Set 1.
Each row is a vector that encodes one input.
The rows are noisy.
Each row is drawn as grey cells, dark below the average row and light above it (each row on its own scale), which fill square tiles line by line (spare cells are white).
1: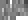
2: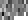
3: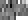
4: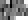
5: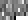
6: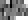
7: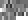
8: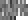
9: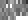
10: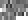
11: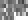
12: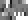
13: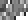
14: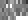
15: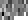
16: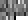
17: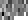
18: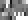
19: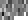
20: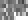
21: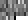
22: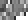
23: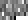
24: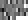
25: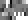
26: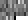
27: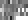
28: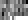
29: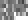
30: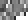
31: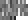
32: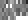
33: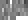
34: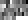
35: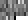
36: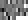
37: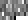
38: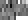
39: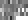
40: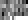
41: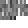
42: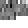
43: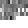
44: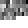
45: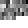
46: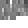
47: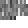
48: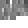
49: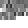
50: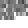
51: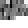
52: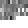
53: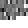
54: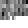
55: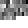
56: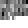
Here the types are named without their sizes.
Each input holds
four true/false values.
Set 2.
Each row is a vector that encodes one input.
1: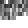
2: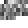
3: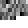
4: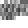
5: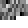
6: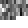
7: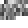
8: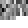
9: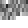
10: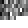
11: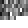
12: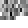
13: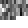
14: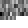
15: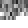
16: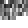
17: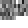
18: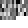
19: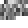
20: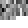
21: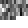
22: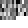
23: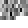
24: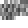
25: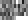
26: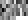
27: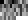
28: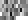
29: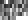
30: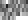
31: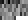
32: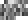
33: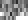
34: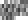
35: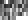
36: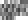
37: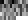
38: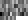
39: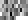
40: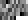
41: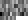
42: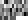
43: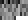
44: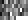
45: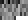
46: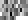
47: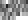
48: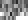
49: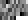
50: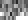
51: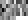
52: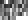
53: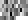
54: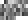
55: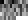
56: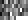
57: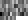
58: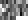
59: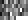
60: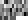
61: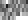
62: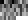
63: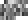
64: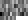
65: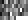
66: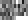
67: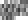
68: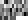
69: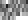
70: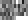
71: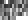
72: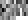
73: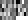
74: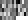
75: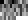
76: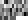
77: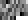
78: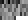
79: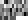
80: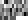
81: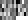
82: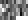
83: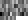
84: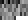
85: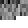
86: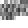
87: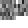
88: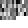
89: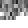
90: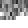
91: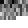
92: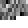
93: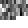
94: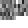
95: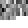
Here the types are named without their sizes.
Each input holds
four true/false values.
